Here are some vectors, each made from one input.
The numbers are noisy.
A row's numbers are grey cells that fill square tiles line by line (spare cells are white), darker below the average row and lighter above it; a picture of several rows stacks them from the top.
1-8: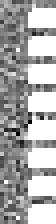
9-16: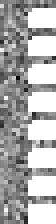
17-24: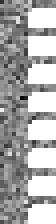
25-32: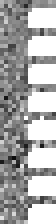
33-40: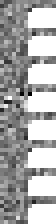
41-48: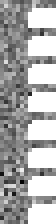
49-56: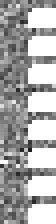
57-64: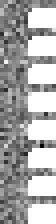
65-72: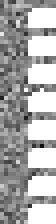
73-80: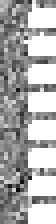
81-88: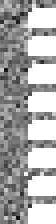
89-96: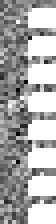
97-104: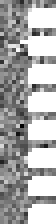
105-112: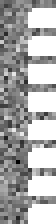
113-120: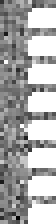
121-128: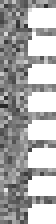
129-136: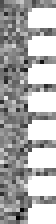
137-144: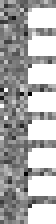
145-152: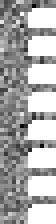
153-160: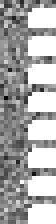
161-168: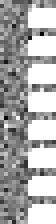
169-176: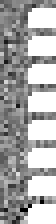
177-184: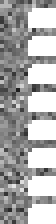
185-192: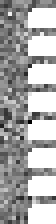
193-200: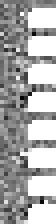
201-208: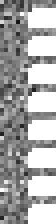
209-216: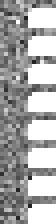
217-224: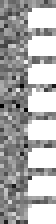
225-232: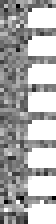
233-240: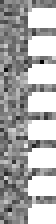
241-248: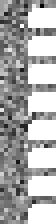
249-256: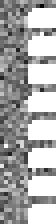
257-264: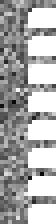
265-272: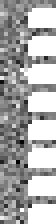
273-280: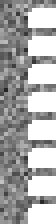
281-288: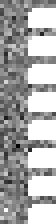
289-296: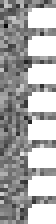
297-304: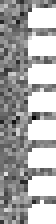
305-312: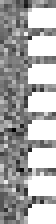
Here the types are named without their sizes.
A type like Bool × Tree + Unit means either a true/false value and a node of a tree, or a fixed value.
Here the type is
Circle × Circle × (Circle + Unit).
